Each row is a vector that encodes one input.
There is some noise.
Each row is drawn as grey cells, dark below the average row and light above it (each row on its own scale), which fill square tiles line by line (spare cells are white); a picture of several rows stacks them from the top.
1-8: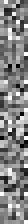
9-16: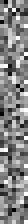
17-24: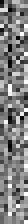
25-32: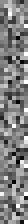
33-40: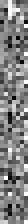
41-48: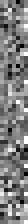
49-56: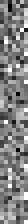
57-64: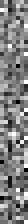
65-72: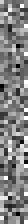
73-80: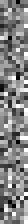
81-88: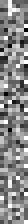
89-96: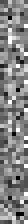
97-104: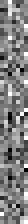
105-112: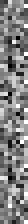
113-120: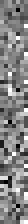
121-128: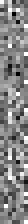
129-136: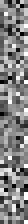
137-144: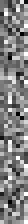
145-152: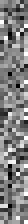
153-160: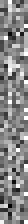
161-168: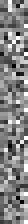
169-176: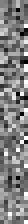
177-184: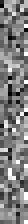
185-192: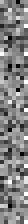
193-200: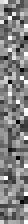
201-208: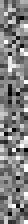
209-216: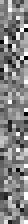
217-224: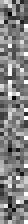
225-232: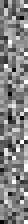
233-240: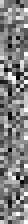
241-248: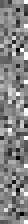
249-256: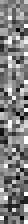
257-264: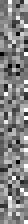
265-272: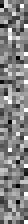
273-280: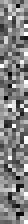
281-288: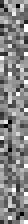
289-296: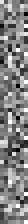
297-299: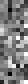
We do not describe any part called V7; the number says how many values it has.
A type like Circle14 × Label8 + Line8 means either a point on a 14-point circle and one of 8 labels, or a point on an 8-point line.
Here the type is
Bool × Line10 × List2(V7).
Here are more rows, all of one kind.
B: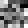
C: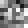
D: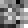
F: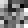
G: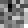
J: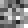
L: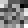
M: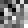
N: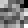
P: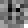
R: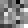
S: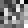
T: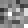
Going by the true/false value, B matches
F, L, N and P.
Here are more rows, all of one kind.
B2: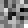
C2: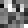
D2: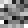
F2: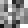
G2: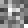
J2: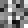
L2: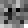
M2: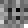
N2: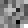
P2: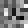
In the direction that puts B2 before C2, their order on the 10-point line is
P2, B2, L2, M2, N2, C2, J2, F2, D2, G2.
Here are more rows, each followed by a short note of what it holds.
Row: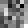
a point on a 10-point line and a true/false value, together with the empty list
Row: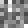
a point on a 10-point line and a true/false value, together with a list of two items
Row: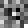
a point on a 10-point line and a true/false value, together with a list of one item
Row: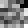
a point on a 10-point line and a true/false value, together with the empty list
